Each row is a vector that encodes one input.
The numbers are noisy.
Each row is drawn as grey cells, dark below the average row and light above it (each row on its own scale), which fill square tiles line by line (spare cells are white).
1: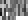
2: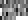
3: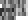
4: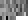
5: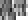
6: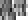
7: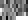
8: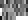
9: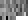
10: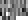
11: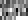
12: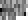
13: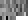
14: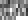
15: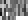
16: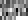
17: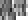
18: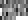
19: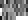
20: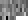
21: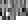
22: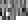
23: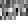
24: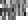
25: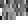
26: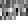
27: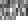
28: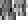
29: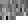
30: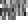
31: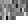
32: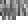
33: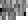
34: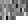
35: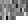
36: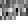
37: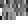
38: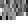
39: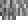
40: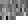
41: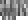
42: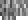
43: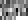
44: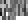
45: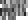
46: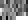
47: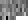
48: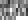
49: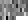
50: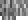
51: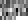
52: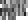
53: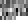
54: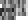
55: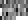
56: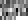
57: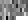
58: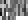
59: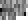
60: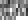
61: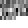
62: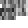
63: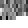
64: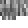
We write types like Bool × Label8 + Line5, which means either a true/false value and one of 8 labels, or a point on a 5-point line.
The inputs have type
Line8 + Tree8.
